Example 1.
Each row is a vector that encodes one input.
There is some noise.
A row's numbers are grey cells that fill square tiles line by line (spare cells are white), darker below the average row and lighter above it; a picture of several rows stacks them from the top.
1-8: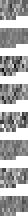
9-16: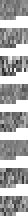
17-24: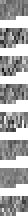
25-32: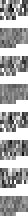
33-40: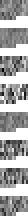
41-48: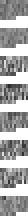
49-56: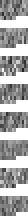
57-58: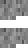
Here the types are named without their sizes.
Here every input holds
a label.
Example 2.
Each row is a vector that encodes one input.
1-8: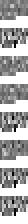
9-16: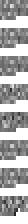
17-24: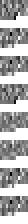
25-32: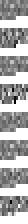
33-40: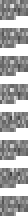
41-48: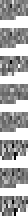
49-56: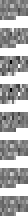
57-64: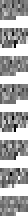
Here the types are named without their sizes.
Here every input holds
a point on a line.
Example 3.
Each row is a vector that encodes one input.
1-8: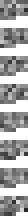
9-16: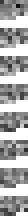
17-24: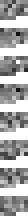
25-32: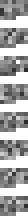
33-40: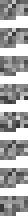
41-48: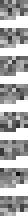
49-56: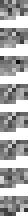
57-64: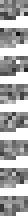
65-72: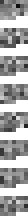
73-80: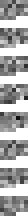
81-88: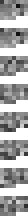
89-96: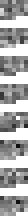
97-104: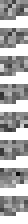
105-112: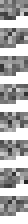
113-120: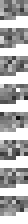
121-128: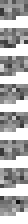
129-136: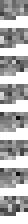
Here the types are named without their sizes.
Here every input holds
four true/false values.
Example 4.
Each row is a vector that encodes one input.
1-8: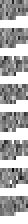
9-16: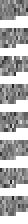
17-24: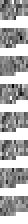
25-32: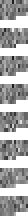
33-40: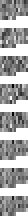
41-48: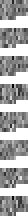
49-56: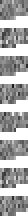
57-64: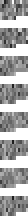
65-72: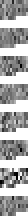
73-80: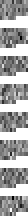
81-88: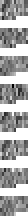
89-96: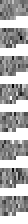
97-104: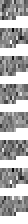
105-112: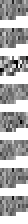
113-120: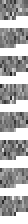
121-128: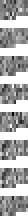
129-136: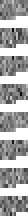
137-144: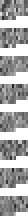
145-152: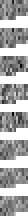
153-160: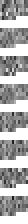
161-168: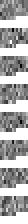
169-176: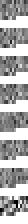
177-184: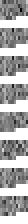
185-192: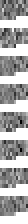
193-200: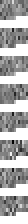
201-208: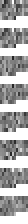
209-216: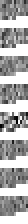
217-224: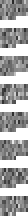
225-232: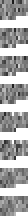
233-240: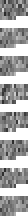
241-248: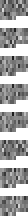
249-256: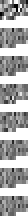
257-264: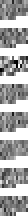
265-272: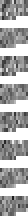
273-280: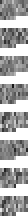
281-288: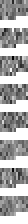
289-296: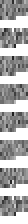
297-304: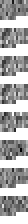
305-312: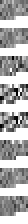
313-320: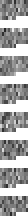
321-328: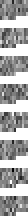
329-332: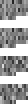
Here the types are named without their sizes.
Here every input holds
either a point on a circle, or a fixed value.
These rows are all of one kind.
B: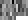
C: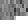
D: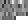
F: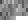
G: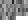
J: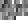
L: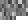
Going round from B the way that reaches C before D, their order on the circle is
B, G, C, F, J, D, L.
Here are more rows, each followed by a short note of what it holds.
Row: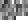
a point on a circle
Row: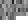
a point on a circle
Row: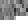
a point on a circle
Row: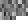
a point on a circle
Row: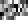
a fixed value
